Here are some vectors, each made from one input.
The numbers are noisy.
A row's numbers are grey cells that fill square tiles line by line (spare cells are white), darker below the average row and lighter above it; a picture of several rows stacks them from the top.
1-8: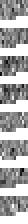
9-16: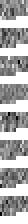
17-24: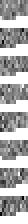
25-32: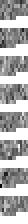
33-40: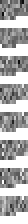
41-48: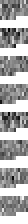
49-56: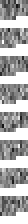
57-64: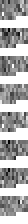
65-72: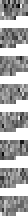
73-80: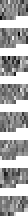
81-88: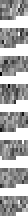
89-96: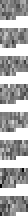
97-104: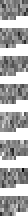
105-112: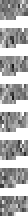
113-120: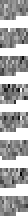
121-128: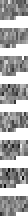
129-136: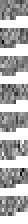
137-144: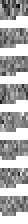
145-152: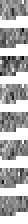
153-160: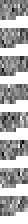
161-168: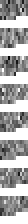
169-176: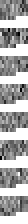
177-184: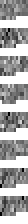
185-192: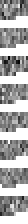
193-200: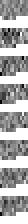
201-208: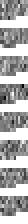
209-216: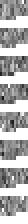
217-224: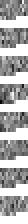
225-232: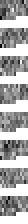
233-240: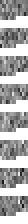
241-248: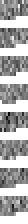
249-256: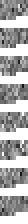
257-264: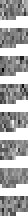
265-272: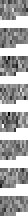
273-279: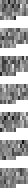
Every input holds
one of 6 labels and three true/false values, together with either one of 6 labels, or a point on a 6-point line.
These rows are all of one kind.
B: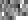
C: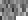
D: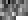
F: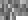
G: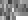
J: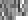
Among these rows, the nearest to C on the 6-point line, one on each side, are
D and F.
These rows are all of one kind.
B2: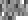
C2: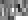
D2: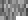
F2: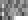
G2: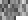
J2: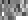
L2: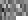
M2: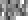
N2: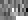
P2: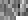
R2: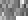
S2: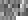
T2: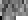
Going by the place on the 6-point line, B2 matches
C2, F2, J2 and M2.
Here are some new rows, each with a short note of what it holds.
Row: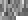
one of 6 labels, a point on a 6-point line and three true/false values
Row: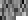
one of 6 labels, a point on a 6-point line and three true/false values
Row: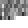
one of 6 labels, a point on a 6-point line and three true/false values
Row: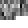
two labels (each one of 6) and three true/false values
